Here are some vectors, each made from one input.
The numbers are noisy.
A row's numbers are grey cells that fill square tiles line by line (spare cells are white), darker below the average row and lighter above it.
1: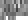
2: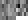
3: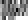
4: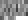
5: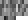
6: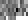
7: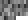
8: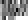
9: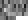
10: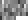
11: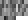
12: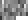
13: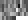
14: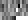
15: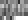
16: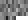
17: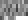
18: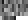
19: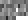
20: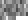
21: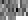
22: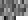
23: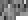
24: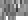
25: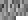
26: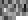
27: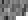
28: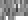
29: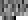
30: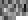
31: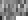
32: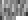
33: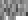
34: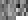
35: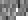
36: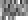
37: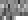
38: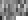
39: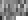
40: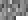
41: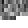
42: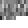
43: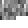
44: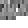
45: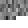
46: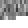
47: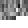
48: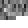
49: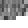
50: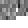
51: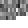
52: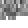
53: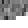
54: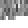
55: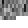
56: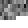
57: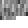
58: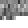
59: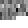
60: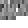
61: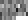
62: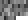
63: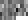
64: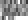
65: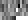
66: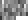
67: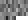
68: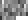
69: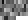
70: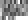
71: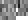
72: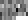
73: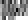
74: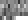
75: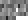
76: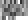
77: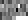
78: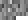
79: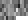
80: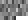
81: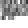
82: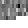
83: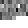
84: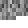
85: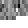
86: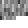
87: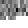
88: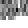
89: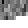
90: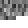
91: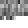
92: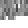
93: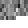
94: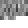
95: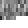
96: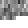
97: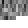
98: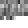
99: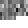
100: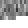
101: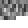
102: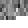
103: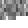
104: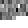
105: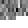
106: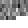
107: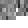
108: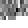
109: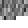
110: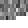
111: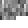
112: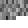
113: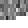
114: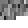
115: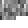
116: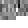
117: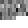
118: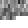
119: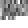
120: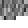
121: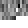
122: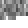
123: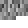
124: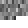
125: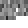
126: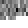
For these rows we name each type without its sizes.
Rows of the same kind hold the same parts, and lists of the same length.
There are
2 kinds of row.
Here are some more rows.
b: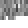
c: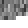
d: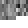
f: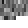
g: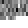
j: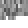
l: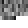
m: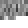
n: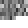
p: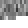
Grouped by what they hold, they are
b, g, j, m, n, p
c, d, f, l

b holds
a point on a line and three true/false values.
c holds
a label and three true/false values.
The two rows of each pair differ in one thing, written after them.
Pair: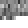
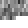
one of the three true/false values
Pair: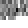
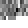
one of the three true/false values
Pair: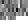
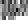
the place on the line
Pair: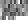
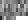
the place on the line
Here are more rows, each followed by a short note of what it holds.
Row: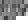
a label and three true/false values
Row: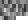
a label and three true/false values
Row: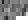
a label and three true/false values
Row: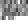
a point on a line and three true/false values
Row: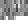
a point on a line and three true/false values
